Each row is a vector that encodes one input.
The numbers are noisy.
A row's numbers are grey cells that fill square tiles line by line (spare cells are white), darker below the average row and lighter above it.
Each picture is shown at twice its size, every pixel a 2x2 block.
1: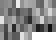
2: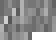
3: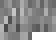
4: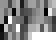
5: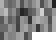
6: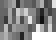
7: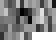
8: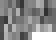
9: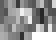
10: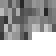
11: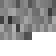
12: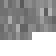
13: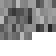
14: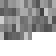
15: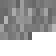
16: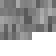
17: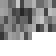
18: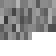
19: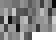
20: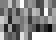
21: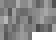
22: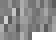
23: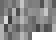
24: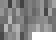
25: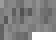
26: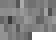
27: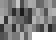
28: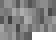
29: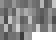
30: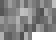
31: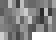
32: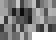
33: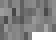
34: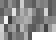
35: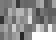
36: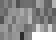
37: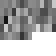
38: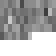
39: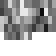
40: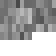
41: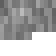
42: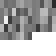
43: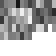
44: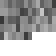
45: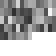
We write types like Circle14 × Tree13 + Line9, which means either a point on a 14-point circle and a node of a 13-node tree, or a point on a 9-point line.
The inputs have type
Line5 + Line6.
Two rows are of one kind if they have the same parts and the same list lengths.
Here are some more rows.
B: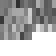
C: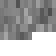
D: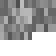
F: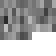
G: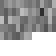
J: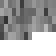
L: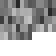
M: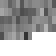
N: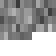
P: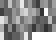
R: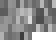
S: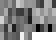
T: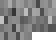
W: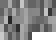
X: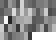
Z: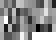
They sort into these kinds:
B, D, G, P, R, X, Z
C, F, J, L, M, N, S, T, W

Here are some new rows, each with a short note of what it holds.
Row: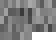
a point on a 5-point line
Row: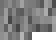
a point on a 5-point line
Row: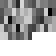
a point on a 5-point line
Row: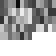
a point on a 6-point line
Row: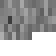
a point on a 5-point line
